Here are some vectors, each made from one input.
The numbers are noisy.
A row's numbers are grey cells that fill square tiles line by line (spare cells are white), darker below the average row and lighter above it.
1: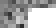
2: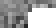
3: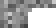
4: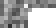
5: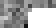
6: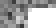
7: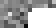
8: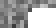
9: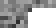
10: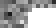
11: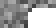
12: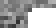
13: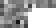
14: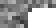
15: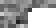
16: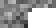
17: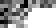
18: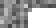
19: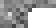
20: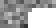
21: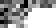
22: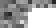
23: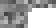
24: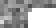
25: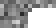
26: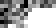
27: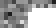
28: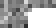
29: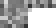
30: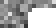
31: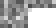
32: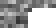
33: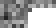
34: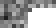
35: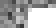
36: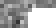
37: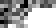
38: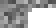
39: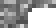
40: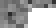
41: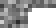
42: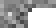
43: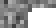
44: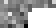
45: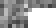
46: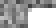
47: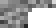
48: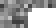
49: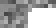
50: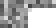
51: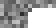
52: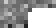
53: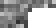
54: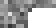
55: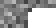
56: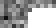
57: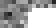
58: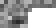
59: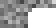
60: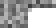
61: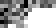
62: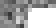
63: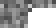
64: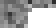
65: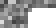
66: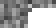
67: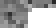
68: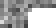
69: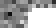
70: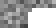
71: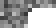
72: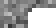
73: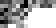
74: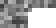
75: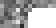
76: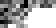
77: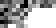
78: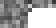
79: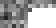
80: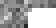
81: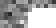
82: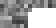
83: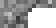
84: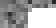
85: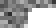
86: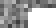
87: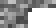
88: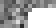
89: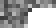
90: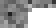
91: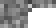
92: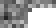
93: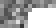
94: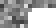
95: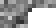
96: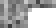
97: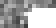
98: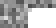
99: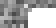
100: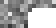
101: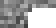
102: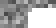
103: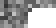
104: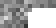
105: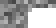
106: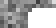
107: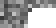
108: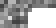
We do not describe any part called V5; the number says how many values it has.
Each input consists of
a list of up to two items, each a true/false value and a value of V5.
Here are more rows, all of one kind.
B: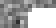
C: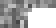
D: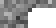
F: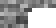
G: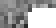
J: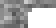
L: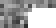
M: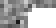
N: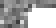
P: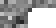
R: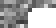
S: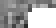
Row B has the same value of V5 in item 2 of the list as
D, J, M and P.
